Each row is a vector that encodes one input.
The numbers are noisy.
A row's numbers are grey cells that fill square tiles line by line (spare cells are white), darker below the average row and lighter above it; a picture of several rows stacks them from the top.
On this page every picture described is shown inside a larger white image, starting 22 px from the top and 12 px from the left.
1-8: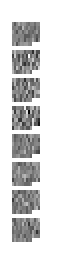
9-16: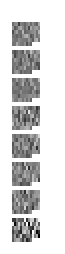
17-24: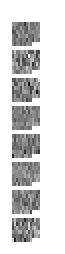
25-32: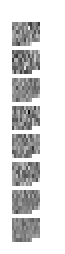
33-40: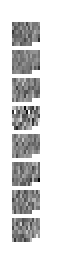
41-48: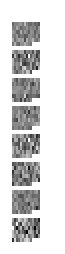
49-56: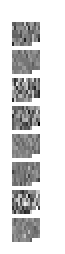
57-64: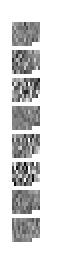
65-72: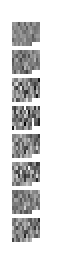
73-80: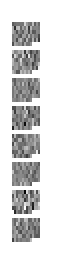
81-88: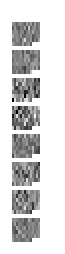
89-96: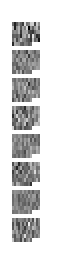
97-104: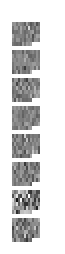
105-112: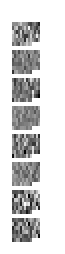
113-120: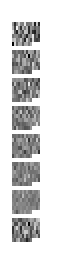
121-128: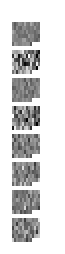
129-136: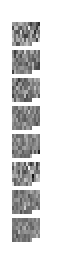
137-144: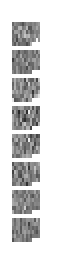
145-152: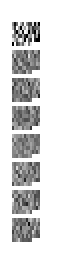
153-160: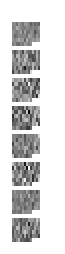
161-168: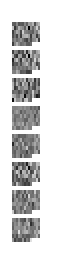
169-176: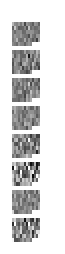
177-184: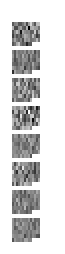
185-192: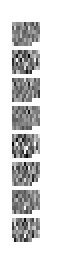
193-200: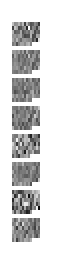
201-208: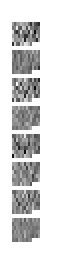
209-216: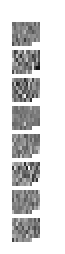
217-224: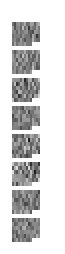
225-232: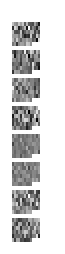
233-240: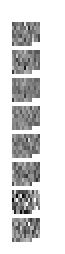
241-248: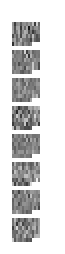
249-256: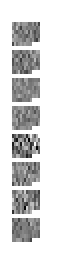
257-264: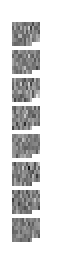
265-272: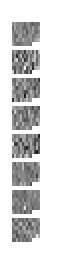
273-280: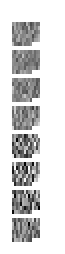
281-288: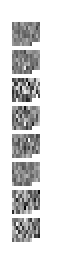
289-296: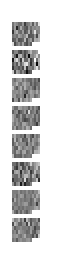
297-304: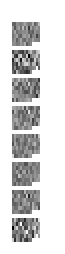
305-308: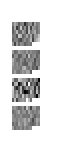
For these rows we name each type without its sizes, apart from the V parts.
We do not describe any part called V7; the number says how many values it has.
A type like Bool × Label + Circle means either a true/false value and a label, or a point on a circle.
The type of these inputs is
(Bool × (Tree + Unit) + Unit) × Circle × V7.
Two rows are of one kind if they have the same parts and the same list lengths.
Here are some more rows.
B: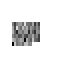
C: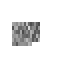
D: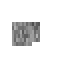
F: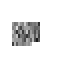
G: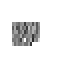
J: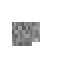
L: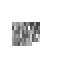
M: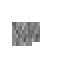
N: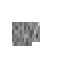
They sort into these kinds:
B, G
C, J, M, N
D, F, L

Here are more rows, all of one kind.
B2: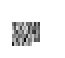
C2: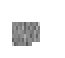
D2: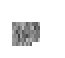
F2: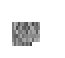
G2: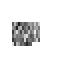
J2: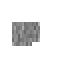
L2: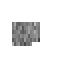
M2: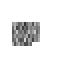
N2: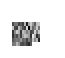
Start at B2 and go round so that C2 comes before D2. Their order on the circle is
B2, C2, F2, D2, L2, J2, M2, N2, G2.
